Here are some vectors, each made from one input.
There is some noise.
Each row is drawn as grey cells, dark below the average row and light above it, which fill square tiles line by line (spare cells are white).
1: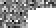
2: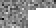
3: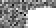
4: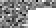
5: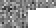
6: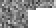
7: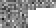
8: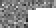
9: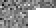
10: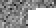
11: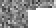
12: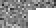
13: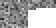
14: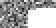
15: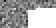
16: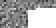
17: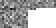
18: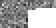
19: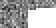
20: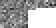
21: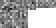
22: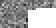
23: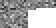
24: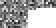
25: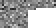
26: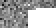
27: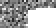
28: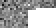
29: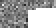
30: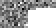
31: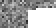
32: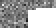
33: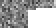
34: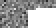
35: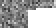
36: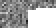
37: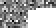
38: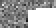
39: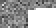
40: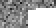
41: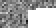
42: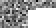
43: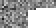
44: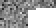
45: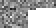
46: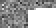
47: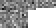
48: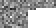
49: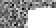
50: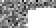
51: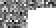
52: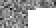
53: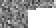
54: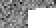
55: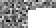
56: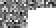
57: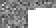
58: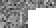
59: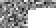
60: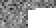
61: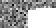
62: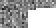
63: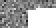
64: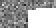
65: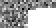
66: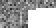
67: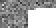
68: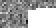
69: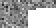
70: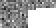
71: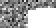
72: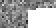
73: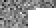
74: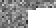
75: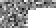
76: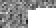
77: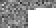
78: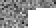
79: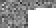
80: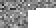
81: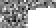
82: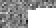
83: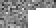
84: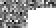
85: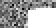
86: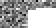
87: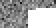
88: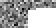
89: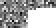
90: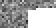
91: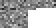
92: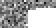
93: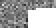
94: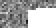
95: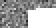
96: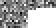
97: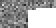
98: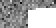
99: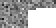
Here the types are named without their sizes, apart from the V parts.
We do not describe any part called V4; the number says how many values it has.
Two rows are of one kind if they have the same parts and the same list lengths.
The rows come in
4 kinds.
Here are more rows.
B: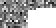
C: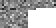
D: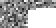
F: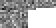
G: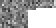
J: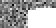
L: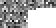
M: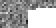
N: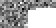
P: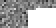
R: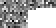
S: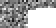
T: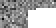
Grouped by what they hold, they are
B, L, R
C, F, T
D, J, N, S
G, M, P

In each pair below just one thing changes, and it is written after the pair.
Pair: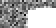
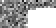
the label
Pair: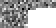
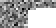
the label
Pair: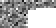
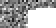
the label
